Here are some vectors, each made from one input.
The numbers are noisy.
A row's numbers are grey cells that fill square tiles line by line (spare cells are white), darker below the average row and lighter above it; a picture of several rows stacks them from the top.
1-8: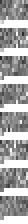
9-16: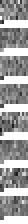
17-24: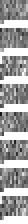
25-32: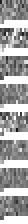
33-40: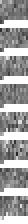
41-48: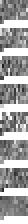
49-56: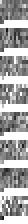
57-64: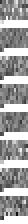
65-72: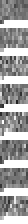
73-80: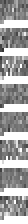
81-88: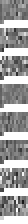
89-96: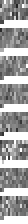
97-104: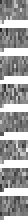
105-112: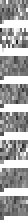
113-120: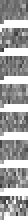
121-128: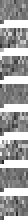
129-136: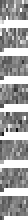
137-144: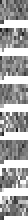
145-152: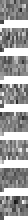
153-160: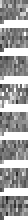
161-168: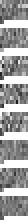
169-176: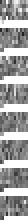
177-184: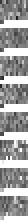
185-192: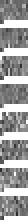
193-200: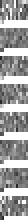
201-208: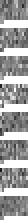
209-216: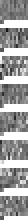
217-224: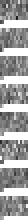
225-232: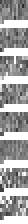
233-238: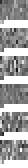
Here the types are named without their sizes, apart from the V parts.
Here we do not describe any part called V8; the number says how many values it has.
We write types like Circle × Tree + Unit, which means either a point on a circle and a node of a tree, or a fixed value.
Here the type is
Bool × (Line + V8).
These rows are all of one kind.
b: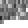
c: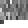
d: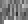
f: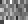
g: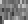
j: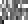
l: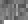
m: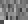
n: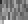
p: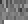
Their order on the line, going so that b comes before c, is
g, b, c, f, p, n, m, l, d, j.
